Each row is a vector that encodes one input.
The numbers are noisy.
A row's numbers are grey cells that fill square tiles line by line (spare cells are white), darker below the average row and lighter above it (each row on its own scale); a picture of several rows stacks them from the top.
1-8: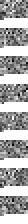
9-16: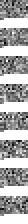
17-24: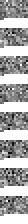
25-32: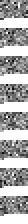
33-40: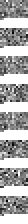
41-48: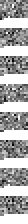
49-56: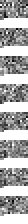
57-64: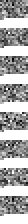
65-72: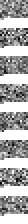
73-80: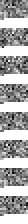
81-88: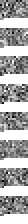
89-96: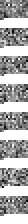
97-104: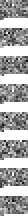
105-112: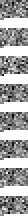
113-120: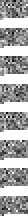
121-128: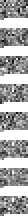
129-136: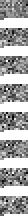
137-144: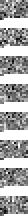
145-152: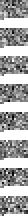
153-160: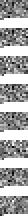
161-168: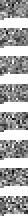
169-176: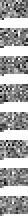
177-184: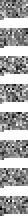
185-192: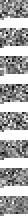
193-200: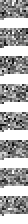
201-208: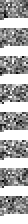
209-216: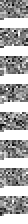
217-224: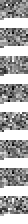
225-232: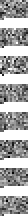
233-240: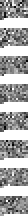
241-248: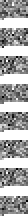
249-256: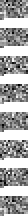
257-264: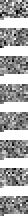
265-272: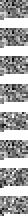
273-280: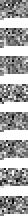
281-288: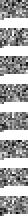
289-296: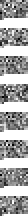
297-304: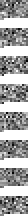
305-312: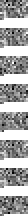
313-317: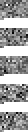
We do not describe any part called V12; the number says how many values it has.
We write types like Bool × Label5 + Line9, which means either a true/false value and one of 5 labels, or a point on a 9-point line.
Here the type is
List2(Bool × V12).
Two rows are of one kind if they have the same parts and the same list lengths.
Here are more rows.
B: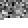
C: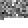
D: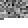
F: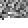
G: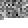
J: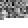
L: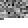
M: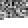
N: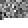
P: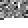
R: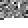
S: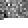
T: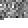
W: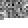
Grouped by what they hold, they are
B, D, G, J, L, M, W
C, F, N, S, T
P, R

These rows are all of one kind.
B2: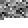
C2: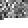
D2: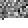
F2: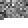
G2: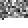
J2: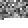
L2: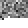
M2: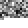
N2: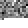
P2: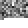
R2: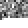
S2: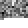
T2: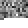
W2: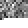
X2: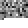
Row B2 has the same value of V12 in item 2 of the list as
F2, M2, N2 and S2.
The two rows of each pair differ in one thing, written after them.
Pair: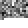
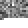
the true/false value in item 2 of the list
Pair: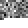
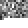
the value of V12 in item 1 of the list
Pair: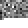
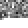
the value of V12 in item 1 of the list
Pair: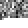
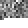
the value of V12 in item 1 of the list
